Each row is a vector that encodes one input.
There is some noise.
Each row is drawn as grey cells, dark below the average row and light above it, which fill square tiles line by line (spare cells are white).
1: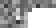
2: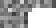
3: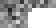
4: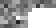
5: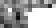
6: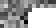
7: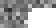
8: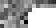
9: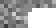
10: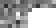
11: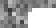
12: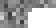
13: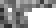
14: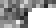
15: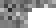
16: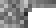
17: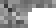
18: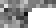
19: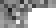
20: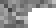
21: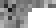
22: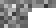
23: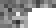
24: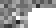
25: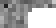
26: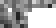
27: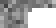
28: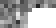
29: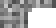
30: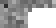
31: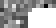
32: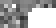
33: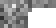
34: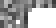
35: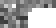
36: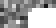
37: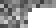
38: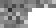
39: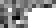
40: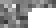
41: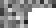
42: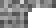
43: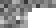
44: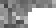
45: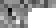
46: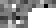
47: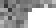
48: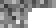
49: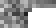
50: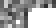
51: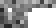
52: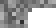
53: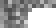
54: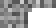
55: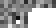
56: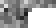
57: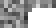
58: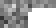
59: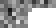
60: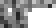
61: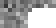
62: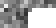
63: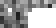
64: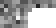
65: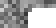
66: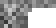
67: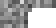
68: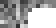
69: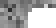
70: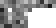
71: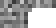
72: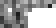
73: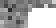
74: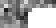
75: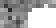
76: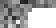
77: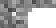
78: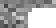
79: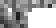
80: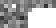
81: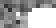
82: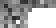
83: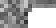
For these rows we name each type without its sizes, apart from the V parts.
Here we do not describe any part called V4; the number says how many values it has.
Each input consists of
a point on a line, together with either a point on a line, or a value of V4.
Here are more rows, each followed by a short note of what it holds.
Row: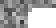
a point on each of two lines
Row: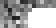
a point on each of two lines
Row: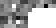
a point on a line and a value of V4
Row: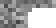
a point on each of two lines
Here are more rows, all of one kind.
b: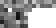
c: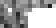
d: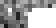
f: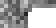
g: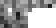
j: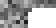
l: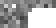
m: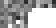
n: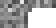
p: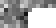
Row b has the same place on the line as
l and p.
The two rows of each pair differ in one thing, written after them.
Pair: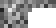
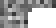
the value of V4
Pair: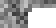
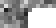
the place on the line
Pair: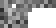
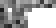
the value of V4
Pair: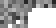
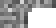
the place on the line
